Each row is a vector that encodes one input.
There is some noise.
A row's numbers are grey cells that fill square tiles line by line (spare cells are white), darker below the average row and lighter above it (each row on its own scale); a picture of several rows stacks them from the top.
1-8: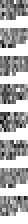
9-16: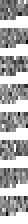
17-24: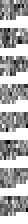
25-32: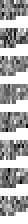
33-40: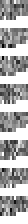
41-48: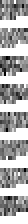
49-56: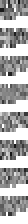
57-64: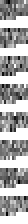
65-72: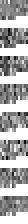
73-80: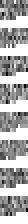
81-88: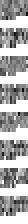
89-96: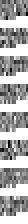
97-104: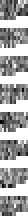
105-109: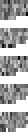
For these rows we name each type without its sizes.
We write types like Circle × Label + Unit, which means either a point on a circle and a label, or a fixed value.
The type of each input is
(Bool × Bool × Bool × Bool + Unit) × Label + Circle.
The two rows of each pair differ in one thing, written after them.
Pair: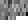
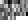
one of the four true/false values
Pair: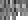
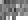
the label
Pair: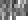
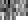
the label
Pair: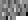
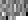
one of the four true/false values
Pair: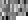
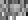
the label
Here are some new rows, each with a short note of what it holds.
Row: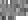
a label
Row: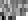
a label
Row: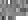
a label
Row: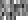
a point on a circle
